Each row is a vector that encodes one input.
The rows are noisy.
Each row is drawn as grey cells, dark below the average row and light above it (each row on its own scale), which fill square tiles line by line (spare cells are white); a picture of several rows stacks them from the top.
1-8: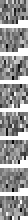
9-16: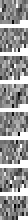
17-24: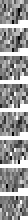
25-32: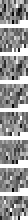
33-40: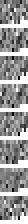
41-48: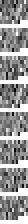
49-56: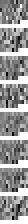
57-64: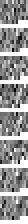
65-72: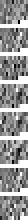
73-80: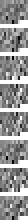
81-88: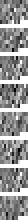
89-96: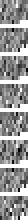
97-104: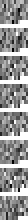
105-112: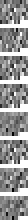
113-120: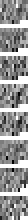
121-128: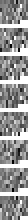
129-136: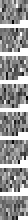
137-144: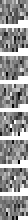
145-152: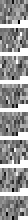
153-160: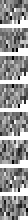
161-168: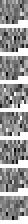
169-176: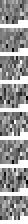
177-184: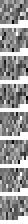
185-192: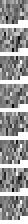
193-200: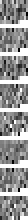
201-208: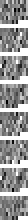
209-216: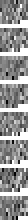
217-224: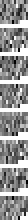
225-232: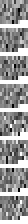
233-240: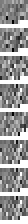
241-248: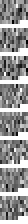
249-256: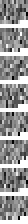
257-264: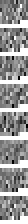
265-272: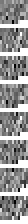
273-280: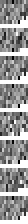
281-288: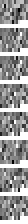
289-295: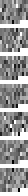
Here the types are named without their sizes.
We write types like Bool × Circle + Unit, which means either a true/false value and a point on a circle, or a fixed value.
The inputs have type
Line + Tree.
